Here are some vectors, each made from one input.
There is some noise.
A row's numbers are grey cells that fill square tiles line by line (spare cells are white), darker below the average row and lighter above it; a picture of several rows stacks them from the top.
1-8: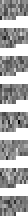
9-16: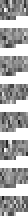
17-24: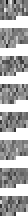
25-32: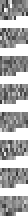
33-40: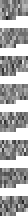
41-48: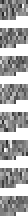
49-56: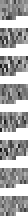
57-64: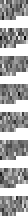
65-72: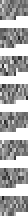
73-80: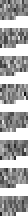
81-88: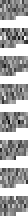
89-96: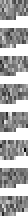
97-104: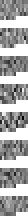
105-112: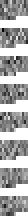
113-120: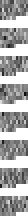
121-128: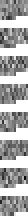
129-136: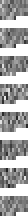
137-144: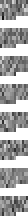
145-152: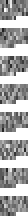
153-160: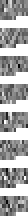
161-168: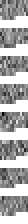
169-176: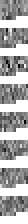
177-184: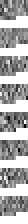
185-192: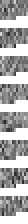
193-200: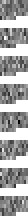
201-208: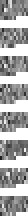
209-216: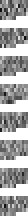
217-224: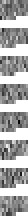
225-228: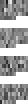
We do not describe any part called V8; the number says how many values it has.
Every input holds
either a point on a 10-point line, or a true/false value and a value of V8.
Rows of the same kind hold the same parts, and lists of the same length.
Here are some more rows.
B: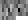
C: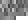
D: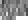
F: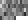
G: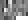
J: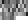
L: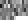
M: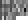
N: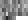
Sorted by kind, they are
B, D, G, J, L, N
C, F, M

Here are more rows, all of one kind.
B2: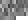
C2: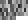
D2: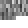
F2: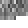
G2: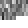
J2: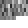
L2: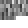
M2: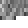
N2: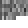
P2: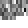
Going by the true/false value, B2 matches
F2, M2 and N2.
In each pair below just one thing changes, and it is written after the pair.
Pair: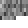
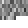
the value of V8
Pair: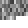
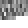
the true/false value
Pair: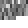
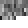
the true/false value
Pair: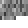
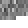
the value of V8
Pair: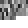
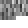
the value of V8
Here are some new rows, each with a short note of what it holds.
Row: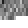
a point on a 10-point line
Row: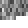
a true/false value and a value of V8
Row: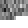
a point on a 10-point line
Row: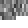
a true/false value and a value of V8
